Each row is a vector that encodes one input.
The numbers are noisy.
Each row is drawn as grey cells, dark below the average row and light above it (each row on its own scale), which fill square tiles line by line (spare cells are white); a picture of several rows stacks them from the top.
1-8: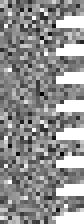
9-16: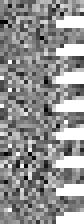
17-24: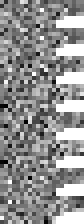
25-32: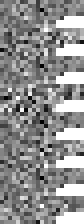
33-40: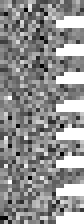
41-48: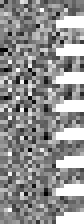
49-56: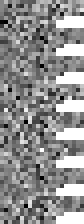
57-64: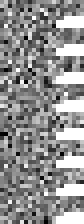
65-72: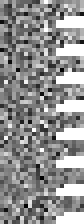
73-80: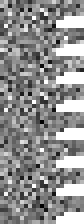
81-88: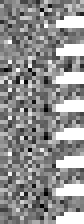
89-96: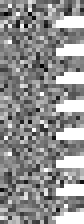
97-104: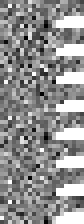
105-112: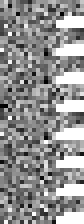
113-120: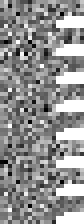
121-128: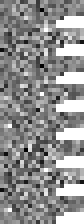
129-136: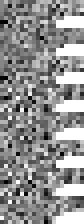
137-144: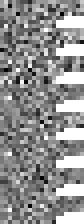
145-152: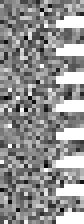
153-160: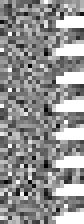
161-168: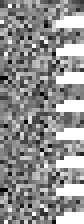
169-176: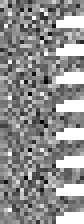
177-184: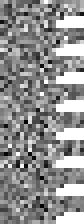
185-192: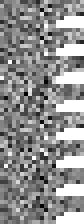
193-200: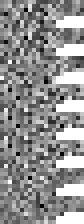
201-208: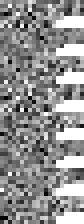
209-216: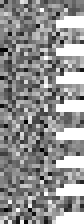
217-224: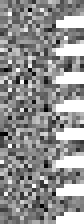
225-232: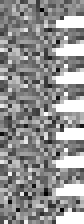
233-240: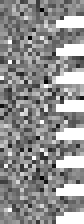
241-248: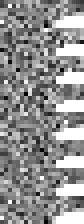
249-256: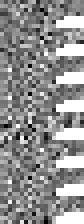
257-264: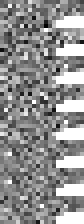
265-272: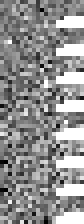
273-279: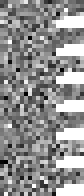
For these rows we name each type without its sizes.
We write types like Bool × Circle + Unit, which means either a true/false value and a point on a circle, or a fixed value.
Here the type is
Circle.
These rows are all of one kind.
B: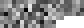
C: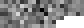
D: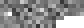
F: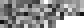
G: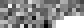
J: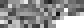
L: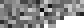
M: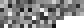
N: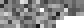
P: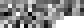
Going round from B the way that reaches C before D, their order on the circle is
B, C, L, F, M, D, N, J, G, P.
